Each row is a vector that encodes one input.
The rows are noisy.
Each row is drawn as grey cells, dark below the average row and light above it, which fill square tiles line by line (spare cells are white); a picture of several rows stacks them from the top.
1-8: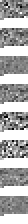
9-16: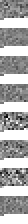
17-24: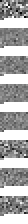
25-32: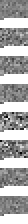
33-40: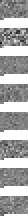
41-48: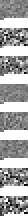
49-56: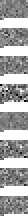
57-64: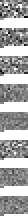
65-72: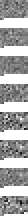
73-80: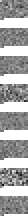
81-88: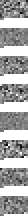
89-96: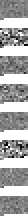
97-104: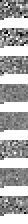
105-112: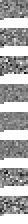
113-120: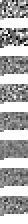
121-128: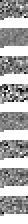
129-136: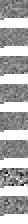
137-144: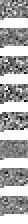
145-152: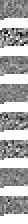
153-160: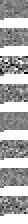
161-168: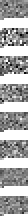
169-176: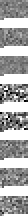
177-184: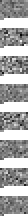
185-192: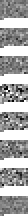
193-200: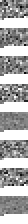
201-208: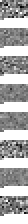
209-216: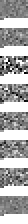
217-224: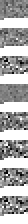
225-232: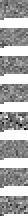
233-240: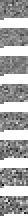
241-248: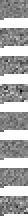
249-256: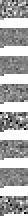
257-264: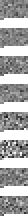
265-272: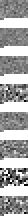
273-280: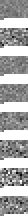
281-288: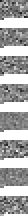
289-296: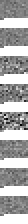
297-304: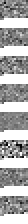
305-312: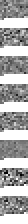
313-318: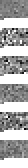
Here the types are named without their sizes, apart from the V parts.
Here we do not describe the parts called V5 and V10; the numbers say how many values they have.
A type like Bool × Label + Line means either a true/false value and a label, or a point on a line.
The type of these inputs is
(Bool × Bool × Bool × Bool + Unit) × V5 × V10 + Line.
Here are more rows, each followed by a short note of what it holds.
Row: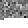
a value of V5 and a value of V10
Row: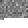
four true/false values, a value of V5 and a value of V10
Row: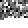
four true/false values, a value of V5 and a value of V10
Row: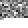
a point on a line
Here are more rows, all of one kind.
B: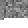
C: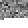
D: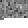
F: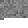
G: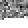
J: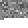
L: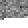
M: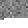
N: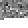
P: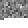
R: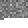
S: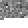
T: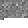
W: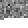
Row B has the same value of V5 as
F, G and L.
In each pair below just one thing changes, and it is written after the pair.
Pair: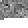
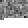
the value of V10
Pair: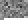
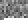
one of the four true/false values
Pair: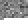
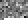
the value of V5
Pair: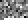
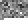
the value of V5
